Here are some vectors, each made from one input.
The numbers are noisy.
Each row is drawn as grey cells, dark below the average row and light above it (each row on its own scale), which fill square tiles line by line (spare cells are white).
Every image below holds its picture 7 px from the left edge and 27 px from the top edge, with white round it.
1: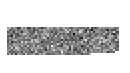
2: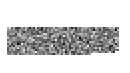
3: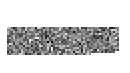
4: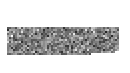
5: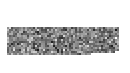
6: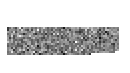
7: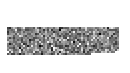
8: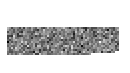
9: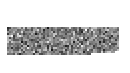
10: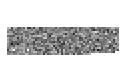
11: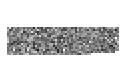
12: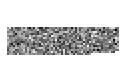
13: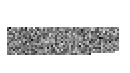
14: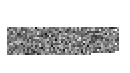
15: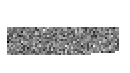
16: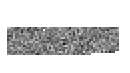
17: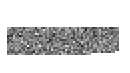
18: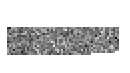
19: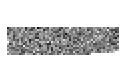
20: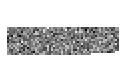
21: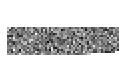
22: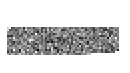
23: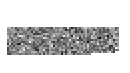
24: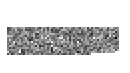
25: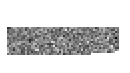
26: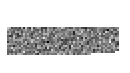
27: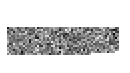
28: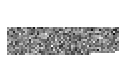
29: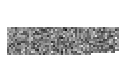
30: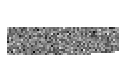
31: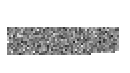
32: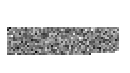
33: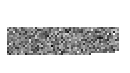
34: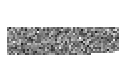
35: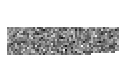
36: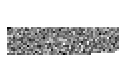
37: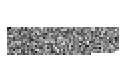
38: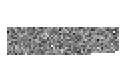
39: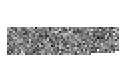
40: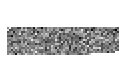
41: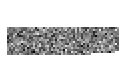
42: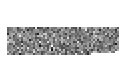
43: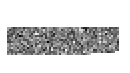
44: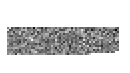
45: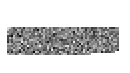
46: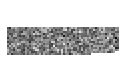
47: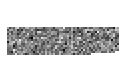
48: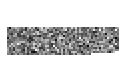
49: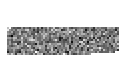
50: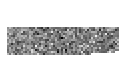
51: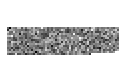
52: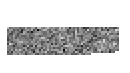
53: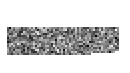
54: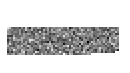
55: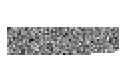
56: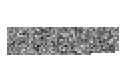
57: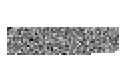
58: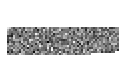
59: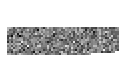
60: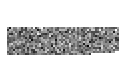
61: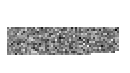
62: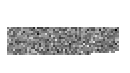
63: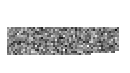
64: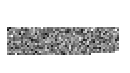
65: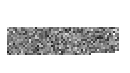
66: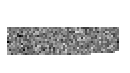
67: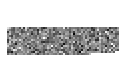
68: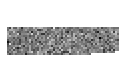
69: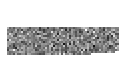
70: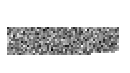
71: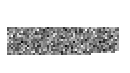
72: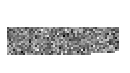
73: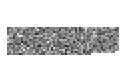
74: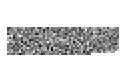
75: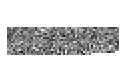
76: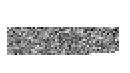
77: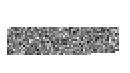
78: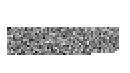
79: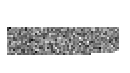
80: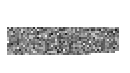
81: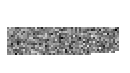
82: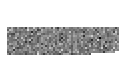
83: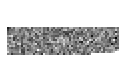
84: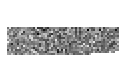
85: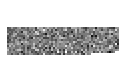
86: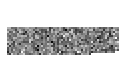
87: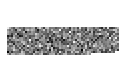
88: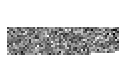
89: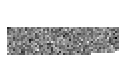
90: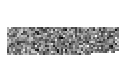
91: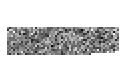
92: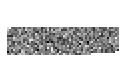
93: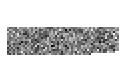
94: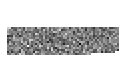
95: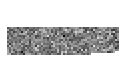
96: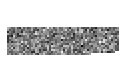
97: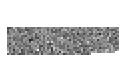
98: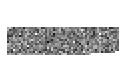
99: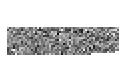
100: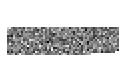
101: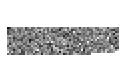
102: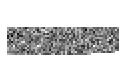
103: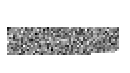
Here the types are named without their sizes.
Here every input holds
a label, together with either a label, or four true/false values.
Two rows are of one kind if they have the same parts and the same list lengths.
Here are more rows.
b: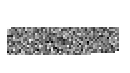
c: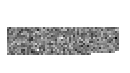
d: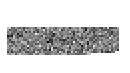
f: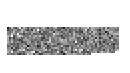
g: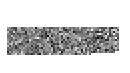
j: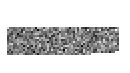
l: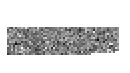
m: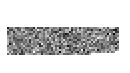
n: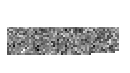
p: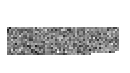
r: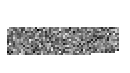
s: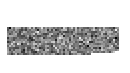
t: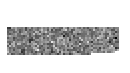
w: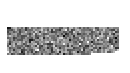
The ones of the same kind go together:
b, d, f, g, m, s, t, w
c, j, l, n, p, r

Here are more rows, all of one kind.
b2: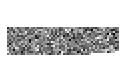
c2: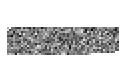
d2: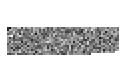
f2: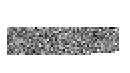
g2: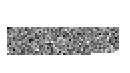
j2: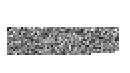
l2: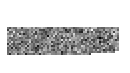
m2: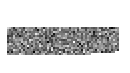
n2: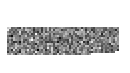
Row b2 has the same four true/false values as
g2 and j2.
